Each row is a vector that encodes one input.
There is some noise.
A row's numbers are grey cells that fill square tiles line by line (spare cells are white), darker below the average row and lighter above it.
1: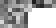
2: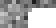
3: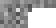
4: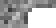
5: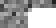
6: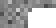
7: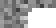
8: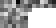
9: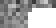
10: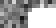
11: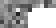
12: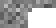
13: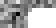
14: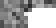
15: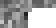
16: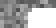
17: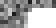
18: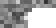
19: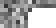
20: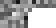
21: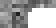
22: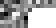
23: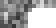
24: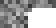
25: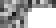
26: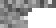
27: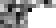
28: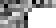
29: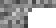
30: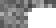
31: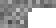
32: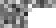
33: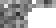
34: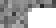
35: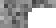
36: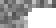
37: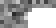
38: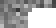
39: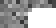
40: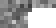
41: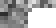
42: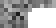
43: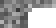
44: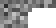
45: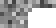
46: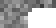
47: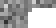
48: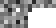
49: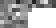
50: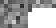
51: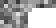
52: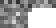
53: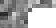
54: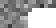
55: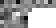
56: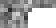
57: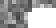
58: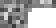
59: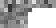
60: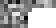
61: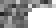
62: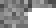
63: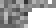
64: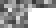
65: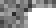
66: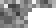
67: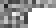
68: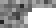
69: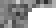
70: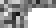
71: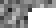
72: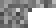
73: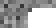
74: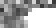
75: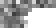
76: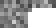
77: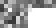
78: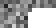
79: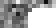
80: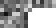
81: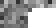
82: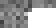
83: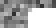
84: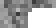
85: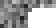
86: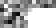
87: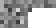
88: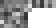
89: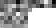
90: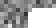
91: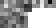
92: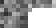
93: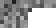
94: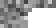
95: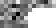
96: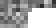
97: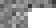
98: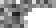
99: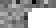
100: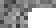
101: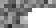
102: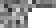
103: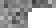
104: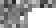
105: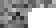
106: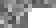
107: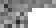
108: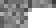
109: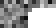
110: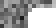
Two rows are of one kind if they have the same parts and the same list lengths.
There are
3 kinds of row.
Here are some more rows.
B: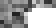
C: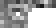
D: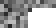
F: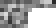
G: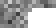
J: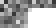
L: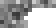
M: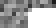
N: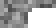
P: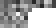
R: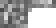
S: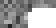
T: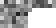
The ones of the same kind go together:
B, C, D, J, L, M, P, S
F, R
G, N, T

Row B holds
a point on a 10-point circle.
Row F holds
a fixed value.
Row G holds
three true/false values.
